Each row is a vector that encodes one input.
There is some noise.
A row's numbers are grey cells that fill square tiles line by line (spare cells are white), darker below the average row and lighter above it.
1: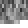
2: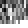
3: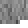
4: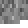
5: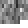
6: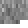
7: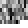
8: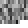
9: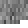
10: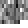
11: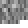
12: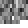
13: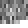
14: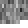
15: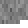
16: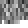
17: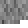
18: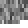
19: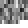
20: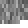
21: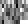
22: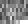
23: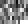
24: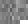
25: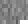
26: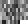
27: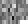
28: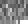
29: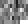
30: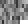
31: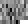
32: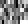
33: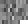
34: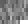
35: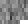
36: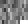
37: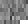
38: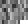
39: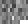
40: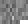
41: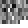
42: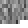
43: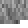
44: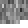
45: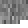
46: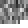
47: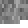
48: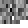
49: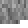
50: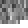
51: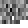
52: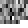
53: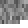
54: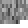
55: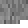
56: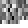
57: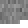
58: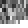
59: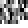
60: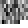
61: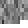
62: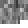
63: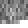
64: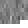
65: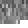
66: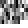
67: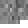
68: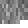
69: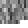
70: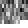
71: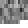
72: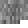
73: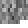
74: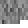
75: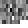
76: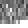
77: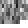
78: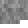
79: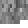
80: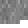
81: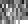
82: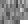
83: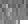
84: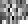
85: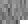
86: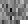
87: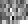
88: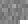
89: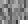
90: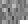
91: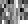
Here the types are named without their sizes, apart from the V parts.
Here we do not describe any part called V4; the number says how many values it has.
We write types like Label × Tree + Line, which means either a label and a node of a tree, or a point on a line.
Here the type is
Bool × List(Line) × V4.
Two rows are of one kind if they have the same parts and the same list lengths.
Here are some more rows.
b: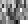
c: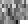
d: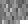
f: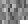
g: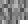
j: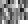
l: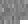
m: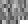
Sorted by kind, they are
b, d, f
c, j, l
g, m

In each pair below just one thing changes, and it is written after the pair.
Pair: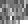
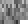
the place on the line in item 2 of the list
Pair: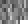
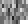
the place on the line in item 2 of the list
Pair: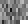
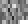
the place on the line in item 1 of the list
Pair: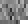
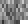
the place on the line in item 1 of the list
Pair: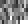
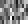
the true/false value
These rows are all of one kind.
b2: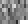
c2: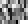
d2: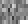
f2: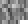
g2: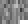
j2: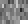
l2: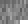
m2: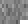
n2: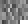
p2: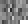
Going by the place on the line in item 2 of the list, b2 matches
g2, l2 and p2.
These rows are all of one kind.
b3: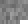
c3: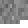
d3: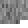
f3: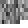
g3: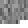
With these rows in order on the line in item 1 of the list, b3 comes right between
d3 and f3.
